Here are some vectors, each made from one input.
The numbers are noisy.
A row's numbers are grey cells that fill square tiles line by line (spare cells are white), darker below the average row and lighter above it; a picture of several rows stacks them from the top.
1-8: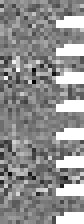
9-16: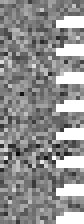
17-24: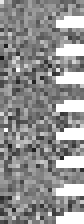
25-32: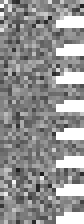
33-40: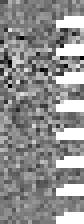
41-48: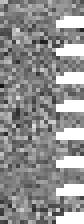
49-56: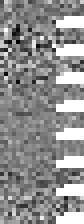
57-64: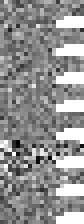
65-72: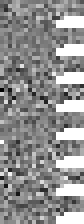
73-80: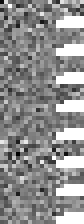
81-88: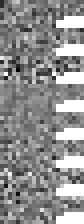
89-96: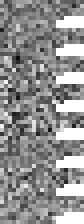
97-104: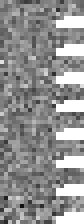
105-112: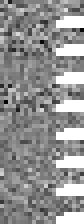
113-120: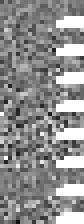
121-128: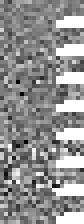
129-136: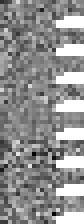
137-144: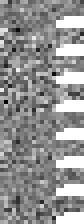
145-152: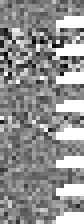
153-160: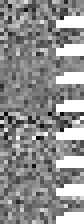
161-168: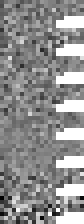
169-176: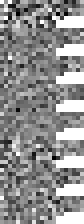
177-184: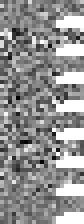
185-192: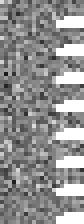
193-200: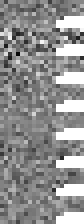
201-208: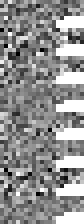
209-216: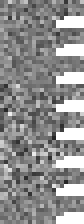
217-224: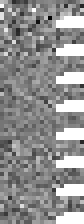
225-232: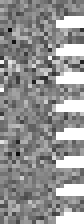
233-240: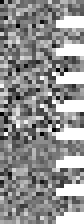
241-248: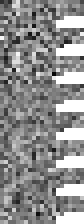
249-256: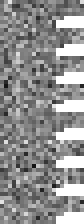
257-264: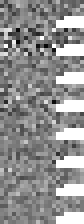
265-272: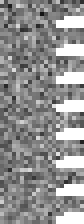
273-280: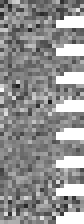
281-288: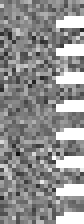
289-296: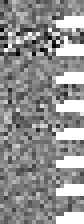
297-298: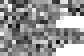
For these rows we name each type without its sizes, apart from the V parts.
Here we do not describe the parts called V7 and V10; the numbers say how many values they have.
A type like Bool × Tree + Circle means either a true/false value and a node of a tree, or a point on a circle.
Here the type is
Bool × Bool × Bool × Bool × (Line + V10) × V7.
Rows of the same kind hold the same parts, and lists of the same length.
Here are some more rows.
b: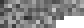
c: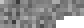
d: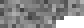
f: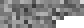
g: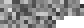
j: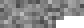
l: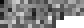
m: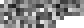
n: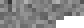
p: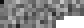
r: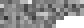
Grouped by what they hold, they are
b, d, l, m, n, r
c, f, g, j, p

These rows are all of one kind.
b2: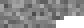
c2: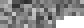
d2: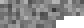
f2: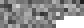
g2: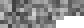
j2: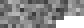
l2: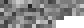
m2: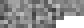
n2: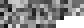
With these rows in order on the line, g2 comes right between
d2 and n2.
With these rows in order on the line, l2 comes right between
b2 and j2.
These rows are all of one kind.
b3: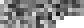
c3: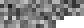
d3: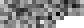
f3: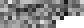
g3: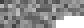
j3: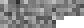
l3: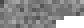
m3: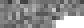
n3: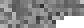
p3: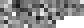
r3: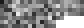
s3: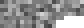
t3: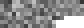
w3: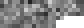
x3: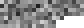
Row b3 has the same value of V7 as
c3, d3, m3 and n3.
